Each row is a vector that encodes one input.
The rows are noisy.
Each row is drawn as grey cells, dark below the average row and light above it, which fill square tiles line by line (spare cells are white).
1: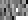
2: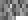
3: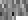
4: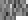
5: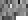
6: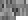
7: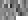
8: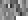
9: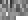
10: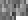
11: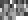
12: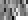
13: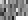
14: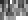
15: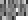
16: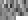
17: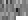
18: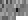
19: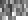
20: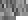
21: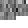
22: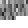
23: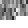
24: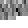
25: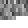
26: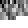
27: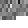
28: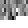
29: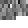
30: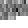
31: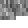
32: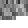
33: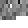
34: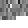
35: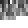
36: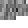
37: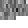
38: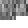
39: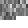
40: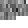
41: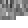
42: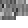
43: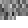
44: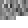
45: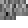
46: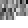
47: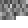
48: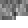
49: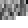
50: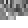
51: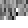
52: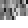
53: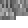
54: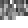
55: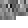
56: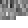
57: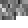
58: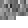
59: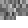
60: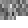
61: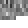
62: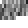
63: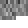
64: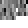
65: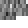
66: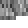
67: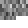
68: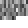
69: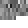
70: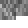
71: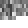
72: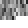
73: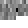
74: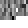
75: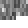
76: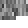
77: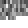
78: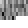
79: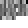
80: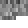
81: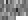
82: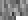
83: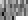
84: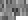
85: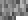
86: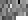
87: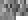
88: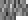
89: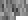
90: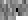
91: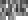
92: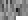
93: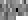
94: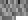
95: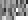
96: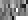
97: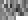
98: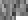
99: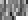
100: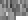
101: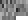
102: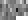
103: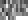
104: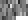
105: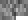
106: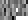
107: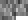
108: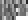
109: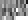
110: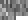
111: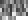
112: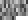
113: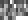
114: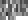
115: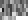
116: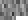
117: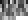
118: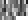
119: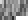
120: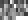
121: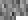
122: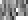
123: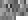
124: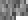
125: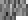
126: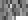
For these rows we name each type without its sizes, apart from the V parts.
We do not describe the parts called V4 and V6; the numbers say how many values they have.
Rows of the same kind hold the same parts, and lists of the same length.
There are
3 kinds of row.
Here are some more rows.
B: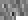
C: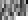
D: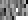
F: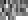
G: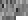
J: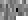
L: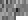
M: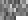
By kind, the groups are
B, G, J, L, M
C, D
F

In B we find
four true/false values.
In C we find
a point on a line and a value of V6.
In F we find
a value of V4.
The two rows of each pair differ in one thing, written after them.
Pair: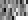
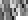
the place on the line
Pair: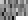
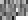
the value of V6
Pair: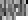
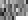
the value of V6
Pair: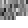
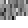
the place on the line
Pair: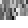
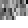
the place on the line
